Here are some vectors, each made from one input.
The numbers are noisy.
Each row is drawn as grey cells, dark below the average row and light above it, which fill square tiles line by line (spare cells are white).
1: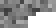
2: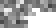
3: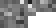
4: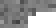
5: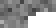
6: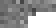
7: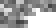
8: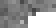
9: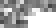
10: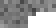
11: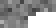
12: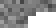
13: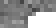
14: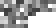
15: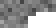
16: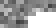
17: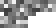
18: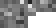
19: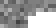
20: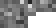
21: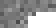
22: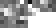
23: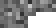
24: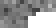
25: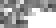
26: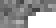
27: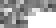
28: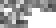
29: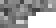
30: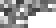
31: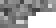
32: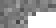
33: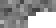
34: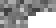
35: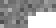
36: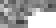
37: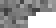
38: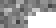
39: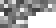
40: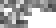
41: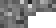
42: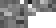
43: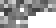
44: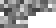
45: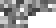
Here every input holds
either a fixed value, or one of 5 labels and a true/false value.
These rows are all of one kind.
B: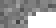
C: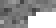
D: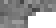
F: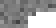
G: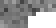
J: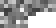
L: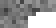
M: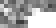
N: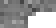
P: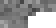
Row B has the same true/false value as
D and N.
